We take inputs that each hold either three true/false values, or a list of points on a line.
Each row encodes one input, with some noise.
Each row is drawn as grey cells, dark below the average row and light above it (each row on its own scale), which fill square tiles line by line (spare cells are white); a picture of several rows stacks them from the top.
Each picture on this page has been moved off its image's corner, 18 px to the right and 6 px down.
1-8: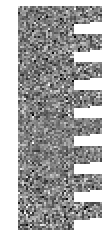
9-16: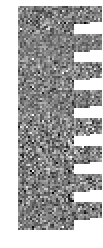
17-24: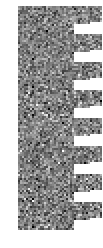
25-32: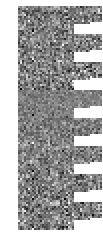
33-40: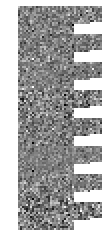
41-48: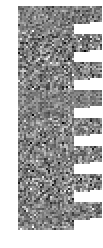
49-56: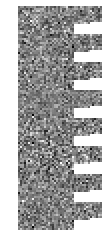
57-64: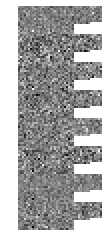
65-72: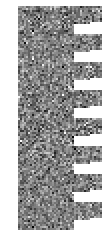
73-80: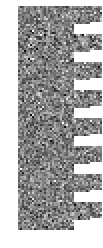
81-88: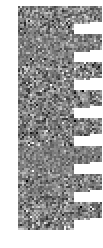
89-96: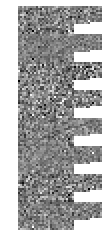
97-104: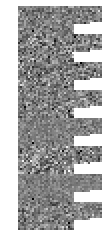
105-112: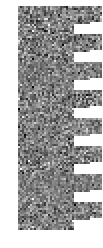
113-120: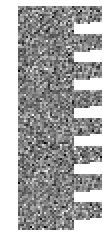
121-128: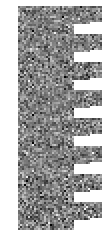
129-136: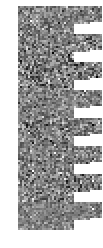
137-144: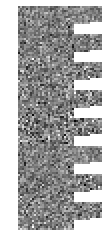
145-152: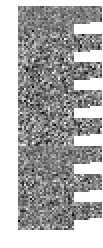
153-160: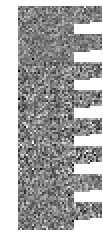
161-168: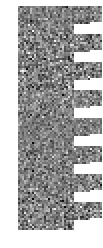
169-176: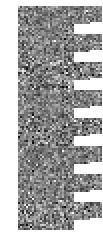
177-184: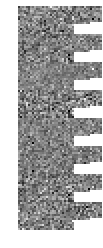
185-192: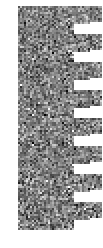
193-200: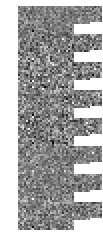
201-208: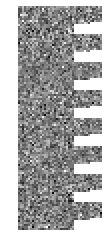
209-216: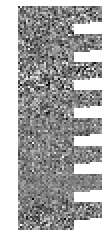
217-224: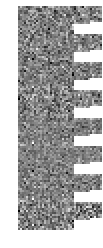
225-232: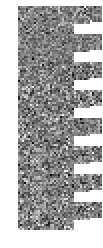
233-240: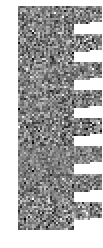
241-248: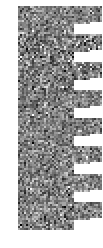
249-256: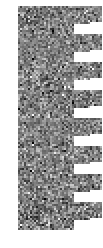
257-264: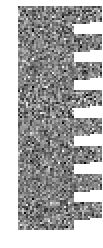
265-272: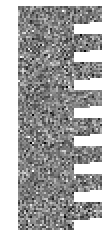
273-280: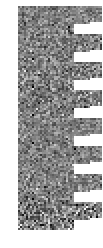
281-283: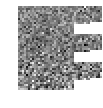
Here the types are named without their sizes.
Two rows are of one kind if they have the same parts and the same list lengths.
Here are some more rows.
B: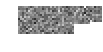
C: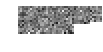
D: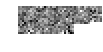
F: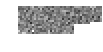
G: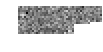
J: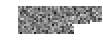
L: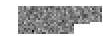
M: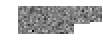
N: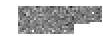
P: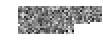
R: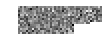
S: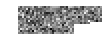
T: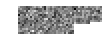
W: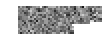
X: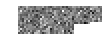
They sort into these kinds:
B
C, D, J, T, W
F, N
G, L, M, P, R, S, X

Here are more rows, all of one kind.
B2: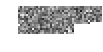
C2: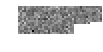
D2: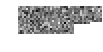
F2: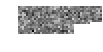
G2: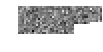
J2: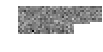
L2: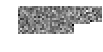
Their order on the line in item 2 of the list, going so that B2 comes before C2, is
B2, C2, J2, L2, F2, G2, D2.
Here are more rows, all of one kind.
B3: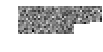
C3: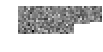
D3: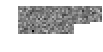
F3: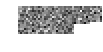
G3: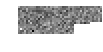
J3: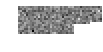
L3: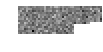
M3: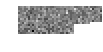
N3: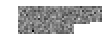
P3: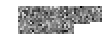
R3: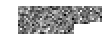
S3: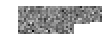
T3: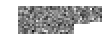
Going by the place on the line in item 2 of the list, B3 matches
L3 and P3.
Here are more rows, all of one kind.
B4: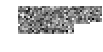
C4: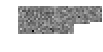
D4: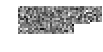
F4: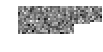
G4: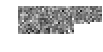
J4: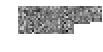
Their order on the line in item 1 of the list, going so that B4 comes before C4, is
B4, C4, G4, F4, D4, J4.
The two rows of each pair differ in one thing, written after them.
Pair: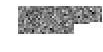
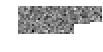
the place on the line in item 1 of the list
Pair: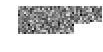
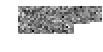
the place on the line in item 1 of the list
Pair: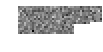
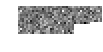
the place on the line in item 2 of the list
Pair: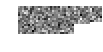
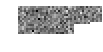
the place on the line in item 2 of the list
